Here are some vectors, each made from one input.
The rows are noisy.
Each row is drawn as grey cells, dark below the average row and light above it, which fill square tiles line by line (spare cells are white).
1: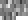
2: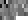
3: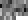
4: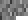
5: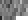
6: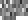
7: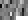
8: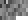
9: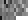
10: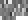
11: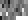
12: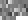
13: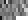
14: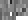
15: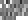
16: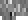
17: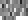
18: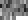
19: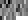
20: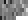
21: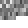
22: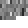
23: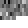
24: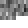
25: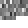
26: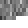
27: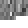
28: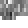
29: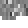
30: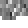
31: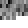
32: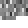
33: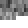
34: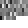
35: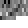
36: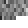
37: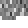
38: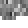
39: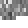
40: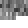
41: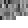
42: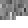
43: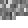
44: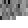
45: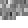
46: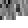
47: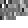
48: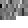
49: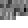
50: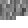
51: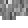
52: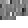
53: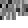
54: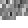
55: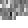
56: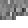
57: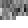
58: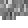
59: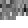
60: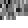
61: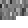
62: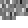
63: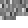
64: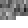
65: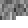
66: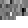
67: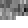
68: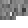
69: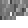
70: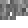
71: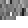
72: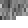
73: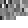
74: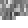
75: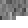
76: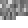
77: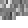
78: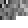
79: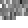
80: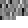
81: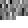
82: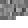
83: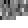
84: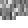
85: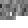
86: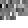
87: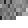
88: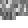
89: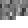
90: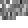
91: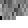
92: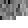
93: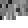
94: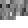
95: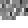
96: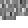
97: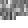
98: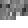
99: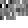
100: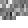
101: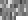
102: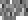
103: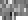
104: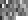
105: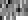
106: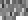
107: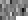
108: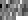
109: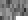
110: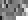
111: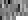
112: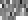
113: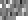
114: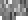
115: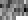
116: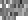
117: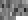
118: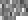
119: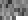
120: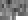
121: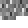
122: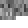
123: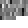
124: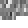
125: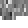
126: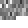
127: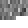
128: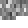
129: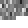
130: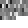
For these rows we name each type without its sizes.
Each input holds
a point on a line and a true/false value, together with either a point on a circle, or a fixed value.
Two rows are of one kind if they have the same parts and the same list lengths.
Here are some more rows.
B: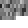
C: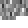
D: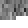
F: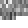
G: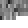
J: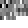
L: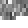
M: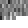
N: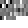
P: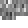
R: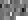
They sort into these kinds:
B, D, G, J, M, N, R
C, F, L, P

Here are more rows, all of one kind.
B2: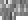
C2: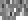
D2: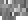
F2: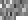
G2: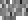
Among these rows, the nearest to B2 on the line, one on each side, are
F2 and G2.
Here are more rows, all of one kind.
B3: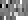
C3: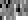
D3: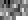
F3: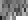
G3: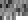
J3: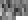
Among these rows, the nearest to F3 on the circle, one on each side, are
D3 and J3.
